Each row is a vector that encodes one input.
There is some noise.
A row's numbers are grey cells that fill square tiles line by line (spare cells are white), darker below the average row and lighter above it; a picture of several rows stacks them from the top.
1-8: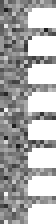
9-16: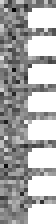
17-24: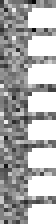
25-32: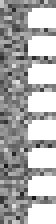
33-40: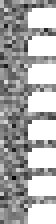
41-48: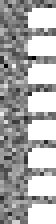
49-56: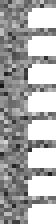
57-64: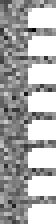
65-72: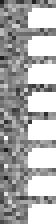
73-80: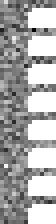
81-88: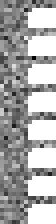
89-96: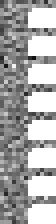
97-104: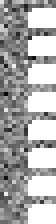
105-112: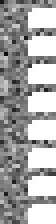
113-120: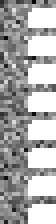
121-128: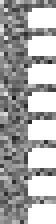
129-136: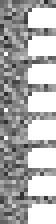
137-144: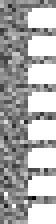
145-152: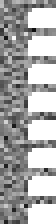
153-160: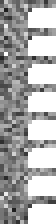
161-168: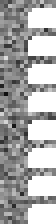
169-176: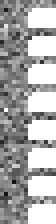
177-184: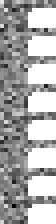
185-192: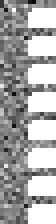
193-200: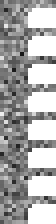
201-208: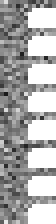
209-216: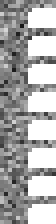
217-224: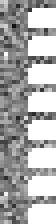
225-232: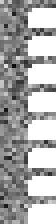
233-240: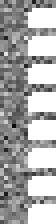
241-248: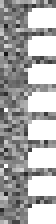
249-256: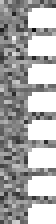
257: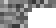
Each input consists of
a true/false value, together with either a point on a 7-point line, or a point on a 9-point line.
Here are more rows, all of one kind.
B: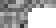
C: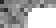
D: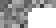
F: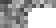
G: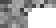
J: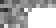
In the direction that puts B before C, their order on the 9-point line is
B, D, F, G, C, J.
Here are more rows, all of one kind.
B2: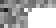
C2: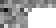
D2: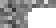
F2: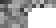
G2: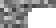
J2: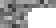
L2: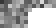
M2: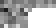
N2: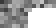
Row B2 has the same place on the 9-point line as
C2, J2 and M2.
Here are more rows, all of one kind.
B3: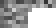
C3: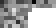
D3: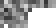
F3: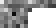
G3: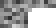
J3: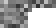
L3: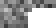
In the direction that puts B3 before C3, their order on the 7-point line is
F3, G3, B3, L3, C3, J3, D3.
